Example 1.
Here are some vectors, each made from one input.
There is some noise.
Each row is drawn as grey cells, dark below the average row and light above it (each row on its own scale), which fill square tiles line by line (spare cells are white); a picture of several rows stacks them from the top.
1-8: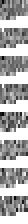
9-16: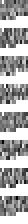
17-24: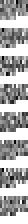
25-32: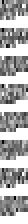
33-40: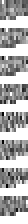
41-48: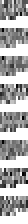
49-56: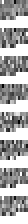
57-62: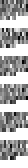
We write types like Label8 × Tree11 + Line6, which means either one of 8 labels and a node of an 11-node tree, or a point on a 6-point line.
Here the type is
Circle6 + Tree7 + Unit.
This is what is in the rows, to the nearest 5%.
About 50% of them hold a point on a 6-point circle. About 5% of them hold a fixed value. The rest hold a node of a 7-node tree.
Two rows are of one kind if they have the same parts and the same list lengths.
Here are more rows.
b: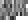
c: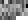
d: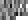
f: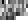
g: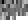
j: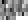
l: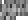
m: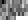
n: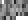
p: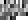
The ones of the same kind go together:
b, d, l, n, p
c, f
g, j, m

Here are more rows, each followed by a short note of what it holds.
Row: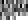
a node of a 7-node tree
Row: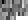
a node of a 7-node tree
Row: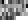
a fixed value
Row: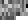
a fixed value
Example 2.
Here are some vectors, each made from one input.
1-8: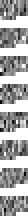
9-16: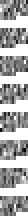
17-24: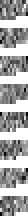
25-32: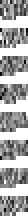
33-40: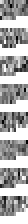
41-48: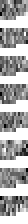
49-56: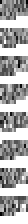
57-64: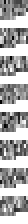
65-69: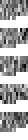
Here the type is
(Circle6 + Unit) × Tree8.
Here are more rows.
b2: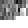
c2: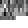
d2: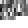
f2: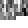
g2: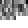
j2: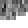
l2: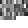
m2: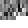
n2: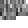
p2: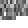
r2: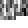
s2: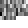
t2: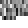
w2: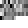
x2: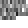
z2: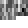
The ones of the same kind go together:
b2, c2, g2, j2, m2, w2
d2, f2, l2, n2, p2, r2, s2, t2, x2, z2

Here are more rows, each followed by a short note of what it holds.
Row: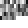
a point on a 6-point circle and a node of an 8-node tree
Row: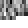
a node of an 8-node tree
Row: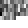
a node of an 8-node tree
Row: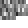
a node of an 8-node tree
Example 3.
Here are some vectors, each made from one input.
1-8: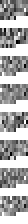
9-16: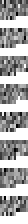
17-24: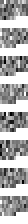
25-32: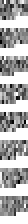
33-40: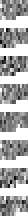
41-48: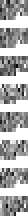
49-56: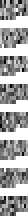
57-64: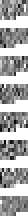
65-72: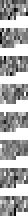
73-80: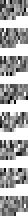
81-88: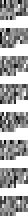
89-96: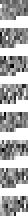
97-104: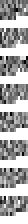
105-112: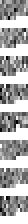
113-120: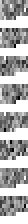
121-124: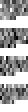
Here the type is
Circle6 + Tree11.
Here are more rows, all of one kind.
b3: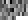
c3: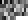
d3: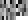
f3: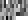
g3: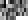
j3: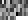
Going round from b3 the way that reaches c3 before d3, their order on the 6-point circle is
b3, c3, d3, f3, j3, g3.
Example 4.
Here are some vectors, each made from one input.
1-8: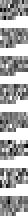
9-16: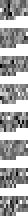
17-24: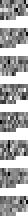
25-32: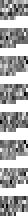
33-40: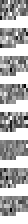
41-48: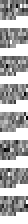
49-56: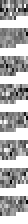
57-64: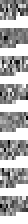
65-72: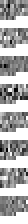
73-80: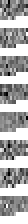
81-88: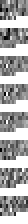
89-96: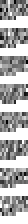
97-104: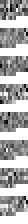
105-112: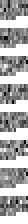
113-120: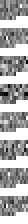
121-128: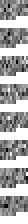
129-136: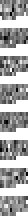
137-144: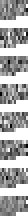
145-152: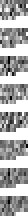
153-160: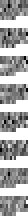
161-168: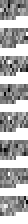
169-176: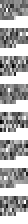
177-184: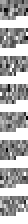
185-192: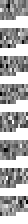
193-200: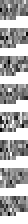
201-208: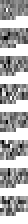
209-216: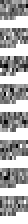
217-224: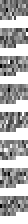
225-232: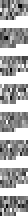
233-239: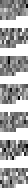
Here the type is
Bool × Label7 + Unit.
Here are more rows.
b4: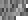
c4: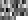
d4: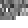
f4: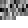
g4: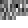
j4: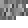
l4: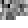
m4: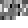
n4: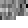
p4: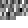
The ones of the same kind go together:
b4, c4, d4, f4, g4, j4, l4, m4, n4
p4

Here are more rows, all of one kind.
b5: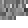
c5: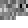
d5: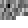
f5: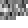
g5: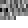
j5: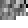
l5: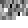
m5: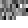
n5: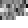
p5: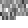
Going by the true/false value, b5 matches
g5 and m5.
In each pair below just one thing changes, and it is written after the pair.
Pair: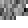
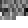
the label
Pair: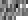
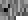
the label
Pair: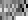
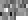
the label
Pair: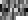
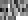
the label
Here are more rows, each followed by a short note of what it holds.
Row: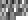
a fixed value
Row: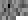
one of 7 labels and a true/false value
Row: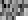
one of 7 labels and a true/false value
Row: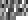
a fixed value
